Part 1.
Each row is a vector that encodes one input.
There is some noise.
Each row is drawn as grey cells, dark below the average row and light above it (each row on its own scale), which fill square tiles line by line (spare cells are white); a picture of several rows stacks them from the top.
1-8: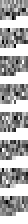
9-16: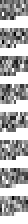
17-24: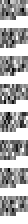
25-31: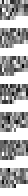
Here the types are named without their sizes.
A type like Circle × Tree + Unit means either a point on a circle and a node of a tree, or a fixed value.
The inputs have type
Line.
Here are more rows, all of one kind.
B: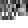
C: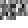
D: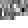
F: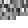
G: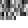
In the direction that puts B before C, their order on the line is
B, D, F, C, G.
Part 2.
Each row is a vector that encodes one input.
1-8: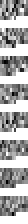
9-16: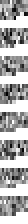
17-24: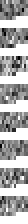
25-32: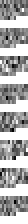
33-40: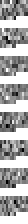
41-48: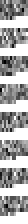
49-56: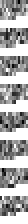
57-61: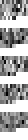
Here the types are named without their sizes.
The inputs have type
Line.
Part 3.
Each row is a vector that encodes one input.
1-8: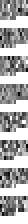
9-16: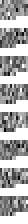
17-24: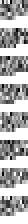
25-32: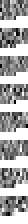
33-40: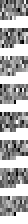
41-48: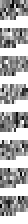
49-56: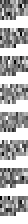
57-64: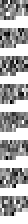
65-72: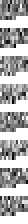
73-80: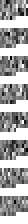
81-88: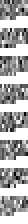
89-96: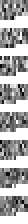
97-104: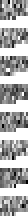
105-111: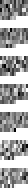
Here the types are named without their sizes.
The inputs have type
Line.
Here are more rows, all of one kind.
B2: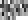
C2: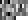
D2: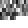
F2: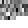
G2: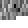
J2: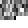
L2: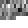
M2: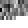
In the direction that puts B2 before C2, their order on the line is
B2, F2, J2, D2, L2, G2, C2, M2.
